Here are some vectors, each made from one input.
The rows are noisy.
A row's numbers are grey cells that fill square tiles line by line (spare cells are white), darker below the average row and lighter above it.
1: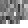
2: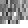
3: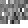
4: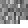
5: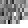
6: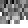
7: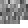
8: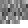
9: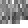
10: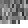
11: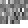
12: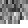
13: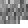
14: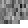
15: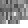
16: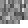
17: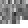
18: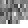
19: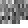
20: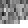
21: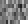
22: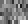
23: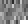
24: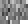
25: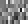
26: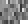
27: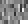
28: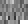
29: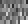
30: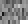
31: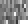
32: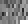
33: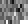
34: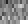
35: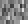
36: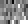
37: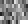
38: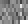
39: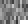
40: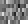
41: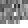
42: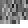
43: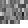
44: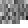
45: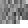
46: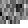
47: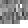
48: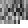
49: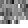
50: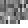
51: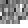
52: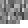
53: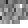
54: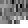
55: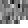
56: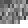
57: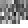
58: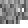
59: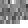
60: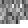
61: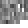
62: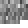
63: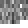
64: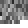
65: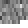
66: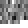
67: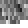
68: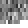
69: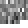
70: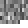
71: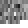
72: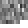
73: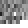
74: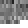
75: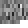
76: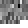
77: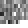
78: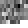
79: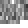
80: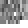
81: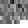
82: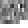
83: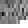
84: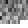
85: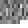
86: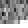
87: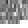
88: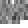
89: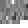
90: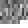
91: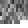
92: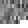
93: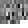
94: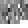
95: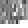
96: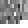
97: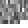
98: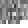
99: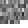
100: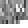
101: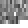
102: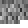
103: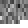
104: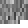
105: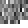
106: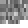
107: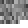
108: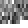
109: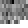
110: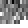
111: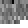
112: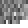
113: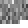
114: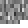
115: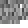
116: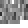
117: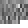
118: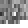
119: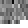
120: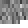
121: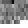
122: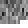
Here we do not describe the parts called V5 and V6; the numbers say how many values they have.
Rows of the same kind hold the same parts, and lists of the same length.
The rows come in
2 kinds.
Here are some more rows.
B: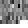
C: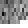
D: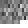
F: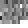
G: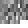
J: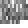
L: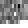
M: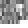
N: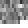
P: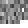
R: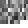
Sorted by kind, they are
B, C, D, L, R
F, G, J, M, N, P

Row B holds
one of 4 labels, a value of V5 and a value of V6.
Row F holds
three true/false values, a value of V5 and a value of V6.
